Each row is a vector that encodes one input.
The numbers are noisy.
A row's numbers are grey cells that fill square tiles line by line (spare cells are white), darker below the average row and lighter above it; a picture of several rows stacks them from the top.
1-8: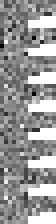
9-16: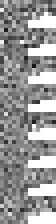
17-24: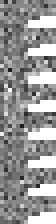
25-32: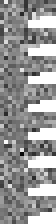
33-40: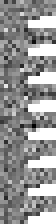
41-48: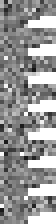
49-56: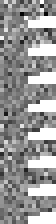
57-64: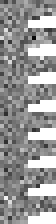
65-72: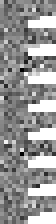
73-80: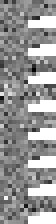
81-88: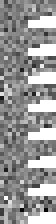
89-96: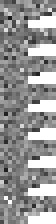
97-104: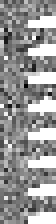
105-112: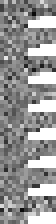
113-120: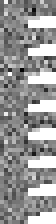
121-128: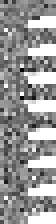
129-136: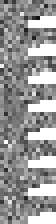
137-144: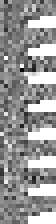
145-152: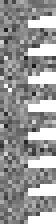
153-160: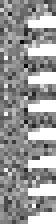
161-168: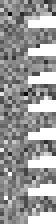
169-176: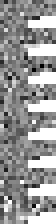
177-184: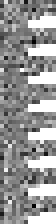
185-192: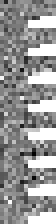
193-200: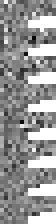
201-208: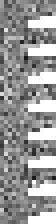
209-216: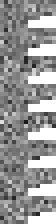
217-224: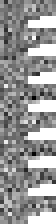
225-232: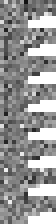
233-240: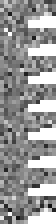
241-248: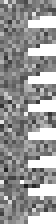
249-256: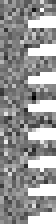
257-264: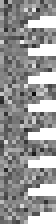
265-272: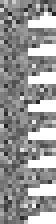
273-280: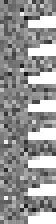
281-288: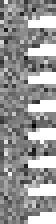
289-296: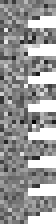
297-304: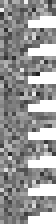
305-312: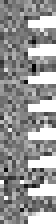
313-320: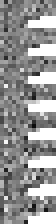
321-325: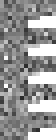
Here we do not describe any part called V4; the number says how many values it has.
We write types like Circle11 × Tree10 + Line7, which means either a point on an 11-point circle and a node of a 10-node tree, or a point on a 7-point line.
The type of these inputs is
Bool × Line13 + Line11 × V4.
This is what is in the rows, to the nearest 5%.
About 45% of them hold a point on an 11-point line and a value of V4. The rest hold a point on a 13-point line and a true/false value.
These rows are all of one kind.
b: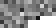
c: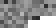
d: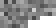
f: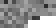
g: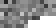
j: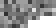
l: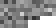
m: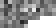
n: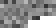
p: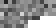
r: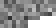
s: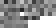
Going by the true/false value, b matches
m and r.
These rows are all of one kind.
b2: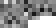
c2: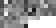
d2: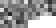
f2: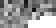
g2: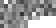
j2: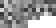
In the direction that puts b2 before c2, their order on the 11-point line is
d2, g2, b2, j2, f2, c2.
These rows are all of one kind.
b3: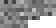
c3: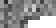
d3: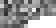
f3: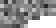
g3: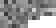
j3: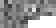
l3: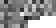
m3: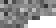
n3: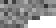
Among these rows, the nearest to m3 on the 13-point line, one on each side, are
c3 and n3.
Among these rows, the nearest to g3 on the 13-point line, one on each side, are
b3 and j3.
